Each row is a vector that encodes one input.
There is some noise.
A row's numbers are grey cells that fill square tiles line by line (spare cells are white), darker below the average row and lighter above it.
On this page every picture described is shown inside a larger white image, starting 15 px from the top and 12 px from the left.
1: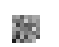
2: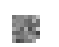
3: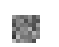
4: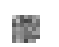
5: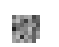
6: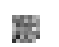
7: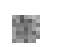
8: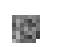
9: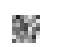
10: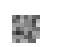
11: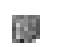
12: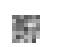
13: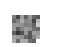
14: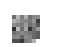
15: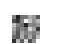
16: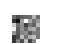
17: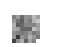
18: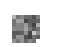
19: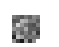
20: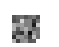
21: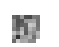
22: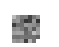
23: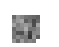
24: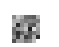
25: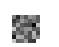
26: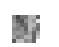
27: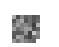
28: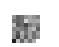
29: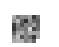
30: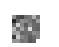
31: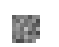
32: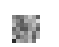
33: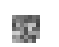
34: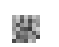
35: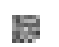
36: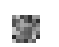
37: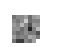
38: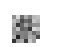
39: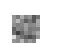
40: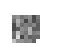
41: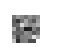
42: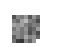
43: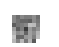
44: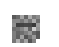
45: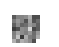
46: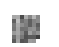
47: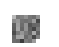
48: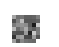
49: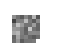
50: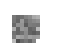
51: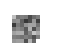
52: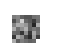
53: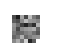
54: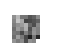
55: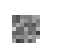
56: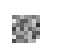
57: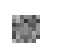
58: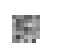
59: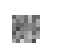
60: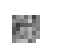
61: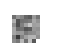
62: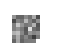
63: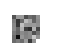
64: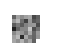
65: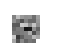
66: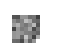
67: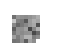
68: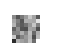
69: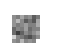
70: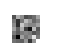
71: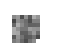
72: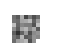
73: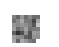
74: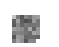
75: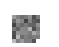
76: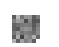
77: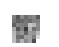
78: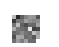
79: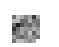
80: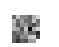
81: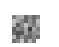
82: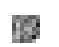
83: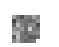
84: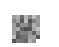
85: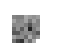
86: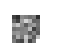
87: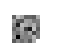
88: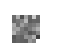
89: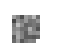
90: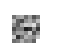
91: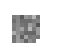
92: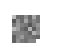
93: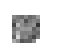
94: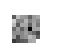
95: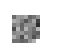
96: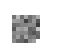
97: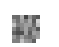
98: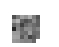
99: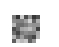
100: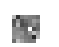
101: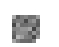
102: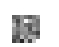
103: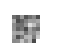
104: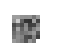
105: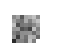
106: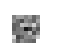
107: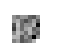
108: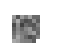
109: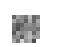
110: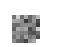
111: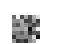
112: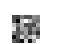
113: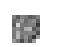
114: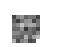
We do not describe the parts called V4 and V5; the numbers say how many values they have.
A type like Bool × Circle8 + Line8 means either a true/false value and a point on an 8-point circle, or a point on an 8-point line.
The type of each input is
(Bool × V4 + V5) × Line6.
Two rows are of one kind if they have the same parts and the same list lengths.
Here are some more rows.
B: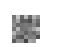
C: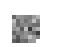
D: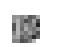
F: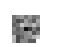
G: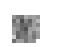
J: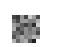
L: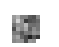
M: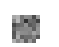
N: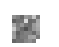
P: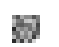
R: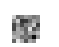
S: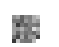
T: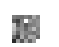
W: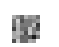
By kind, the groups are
B, C, D, G, N, P, R, S, T, W
F, J, L, M

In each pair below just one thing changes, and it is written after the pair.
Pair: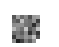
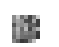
the place on the 6-point line
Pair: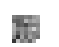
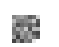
the true/false value
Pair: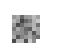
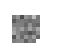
the place on the 6-point line
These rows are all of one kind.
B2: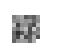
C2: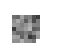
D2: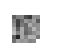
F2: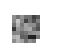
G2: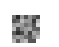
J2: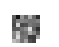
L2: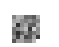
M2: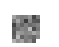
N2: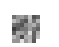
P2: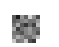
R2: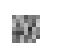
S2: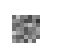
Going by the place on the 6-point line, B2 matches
D2 and L2.
